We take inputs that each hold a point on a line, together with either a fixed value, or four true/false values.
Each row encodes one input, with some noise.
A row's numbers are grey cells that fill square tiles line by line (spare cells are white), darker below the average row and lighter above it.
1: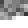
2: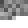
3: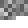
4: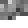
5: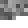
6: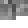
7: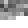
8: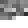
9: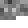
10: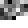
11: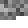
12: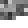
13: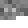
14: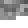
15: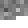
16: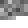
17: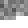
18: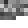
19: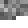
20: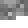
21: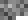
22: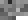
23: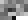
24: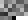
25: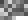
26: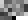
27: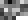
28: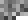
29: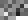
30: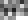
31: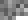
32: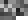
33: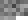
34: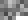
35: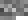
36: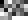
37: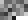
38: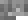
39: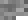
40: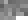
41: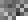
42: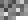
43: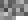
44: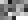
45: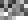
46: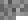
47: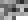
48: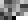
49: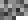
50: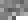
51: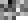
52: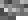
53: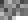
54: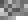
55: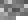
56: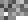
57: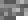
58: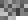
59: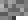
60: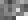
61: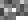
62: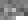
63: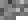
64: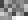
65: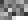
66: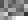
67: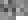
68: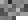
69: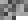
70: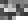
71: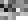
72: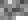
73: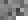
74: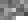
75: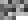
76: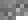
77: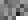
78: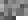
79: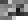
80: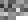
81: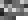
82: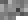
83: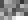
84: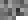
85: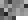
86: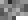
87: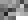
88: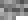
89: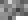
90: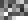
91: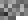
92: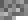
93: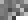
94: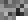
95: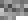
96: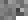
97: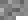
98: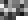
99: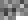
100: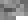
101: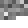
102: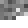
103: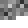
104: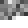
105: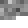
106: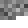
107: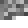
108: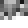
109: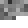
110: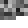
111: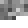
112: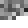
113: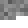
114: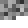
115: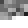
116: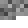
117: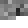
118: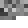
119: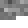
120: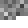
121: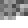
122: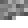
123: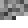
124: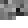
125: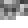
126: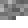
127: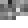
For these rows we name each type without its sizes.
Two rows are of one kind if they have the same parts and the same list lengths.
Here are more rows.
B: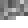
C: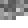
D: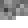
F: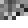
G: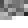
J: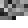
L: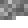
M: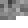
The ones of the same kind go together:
B, D, F, G, L, M
C, J

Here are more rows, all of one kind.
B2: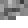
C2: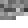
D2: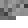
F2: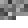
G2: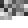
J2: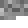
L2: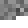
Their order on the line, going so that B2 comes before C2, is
L2, J2, B2, D2, C2, F2, G2.
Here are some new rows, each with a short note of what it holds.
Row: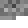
a point on a line
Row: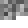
a point on a line
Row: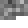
a point on a line
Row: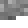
a point on a line and four true/false values
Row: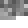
a point on a line
